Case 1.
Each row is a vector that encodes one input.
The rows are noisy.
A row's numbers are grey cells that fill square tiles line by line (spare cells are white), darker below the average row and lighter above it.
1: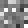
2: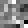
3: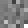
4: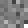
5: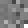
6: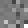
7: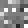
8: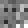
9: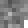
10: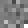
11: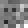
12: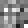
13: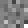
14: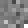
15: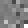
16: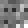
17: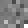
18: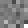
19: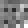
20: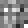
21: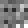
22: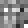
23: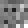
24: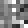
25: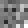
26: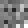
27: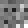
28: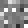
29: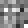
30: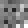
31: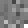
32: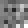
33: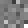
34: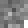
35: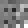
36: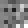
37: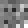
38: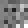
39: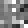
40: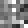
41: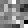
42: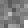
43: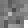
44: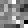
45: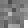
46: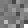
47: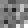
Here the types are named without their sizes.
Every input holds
a point on a line.
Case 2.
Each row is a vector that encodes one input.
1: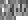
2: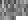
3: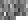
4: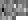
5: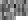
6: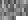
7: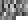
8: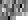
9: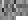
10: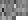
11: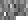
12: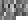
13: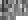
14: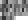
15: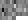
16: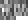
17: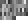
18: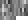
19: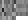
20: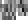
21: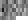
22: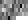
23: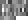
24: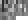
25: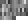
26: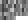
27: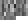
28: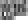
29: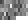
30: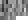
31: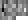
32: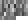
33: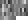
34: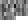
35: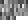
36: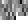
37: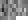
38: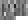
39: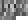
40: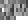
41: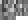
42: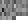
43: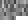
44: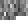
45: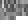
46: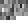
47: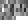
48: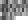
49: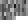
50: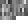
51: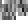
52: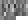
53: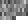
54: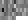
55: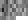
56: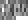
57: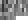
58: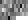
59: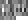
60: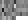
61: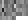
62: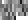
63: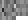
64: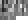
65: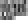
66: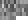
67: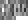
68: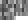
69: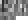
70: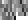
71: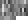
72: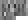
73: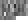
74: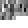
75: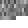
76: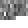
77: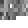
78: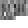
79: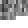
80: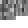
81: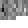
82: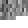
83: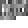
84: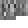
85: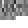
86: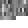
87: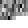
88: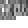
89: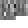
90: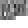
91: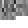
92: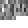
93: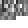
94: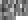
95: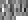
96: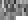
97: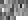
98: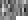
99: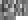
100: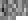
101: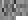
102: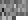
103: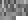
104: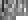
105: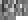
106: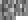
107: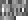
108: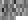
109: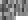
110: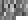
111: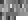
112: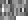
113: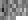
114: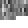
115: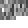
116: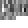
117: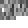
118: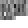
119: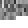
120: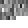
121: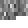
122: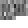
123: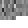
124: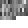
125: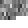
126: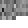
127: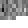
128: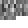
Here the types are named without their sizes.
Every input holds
either a point on a circle, or a fixed value.
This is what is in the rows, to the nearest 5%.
About 95% of them hold a point on a circle. The rest hold a fixed value.
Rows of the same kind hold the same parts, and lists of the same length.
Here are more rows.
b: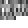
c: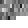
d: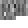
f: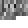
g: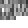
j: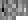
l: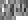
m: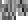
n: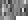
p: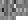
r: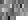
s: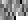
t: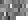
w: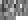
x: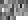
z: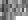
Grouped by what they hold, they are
b, c, d, f, g, j, l, n, p, r, t, w, x, z
m, s

